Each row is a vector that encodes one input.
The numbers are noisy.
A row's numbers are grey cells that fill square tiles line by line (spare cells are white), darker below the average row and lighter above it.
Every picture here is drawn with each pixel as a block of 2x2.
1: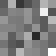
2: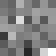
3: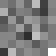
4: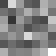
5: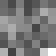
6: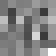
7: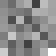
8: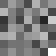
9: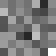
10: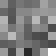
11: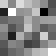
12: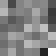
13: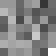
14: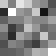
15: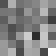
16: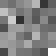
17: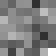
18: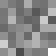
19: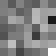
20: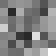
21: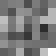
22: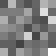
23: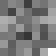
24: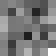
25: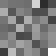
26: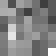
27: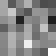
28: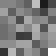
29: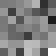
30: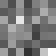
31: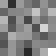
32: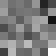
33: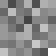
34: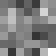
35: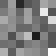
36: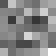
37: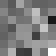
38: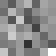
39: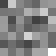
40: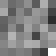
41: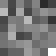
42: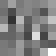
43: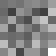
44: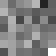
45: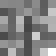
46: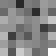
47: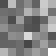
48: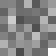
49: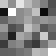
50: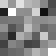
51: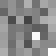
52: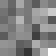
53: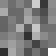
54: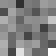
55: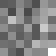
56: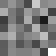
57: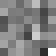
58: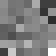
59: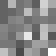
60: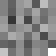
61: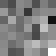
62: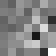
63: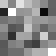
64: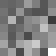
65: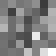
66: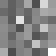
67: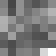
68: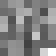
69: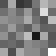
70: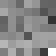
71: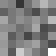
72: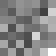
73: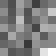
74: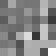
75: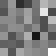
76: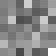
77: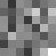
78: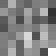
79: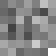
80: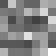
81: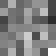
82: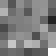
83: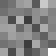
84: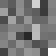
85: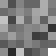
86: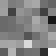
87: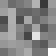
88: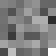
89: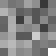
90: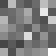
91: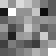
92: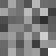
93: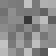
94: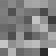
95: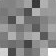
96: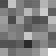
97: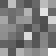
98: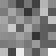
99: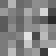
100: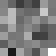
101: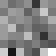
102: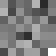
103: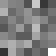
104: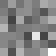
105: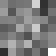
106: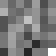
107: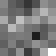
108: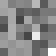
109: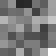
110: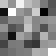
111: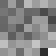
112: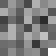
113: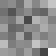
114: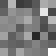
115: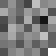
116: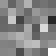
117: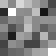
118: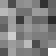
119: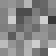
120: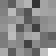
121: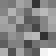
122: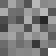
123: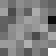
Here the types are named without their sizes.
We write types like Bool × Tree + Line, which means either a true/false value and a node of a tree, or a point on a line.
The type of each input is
List(Line).
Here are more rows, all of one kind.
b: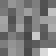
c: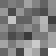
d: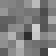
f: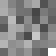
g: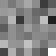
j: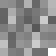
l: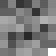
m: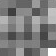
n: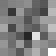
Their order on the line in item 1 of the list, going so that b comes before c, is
l, m, b, n, j, c, g, f, d.
